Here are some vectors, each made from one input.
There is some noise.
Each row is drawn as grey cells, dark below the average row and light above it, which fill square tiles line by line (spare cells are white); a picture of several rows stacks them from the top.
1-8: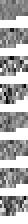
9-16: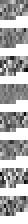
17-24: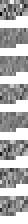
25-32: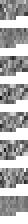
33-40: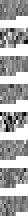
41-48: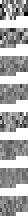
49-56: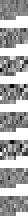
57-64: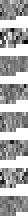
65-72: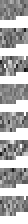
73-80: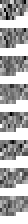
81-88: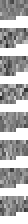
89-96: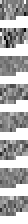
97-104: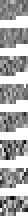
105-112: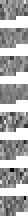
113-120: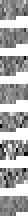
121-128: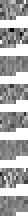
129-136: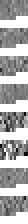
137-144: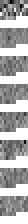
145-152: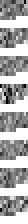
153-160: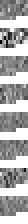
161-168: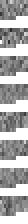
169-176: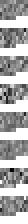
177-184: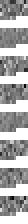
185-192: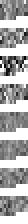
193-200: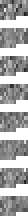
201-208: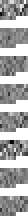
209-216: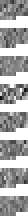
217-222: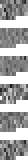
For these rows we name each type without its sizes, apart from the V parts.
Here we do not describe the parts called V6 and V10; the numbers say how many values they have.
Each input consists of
either a label and a value of V10, or three true/false values and a value of V6.
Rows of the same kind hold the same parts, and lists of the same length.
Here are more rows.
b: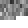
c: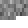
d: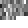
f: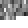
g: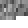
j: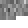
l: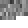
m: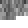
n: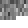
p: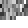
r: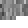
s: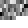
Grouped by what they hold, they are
b, d, j, l, m, n, p, r, s
c, f, g

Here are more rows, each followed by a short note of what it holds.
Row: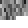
a label and a value of V10
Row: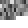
a label and a value of V10
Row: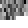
a label and a value of V10
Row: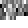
a label and a value of V10
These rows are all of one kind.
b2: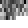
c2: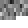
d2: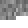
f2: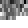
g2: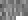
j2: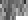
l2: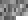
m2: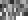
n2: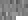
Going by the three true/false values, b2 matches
j2 and l2.
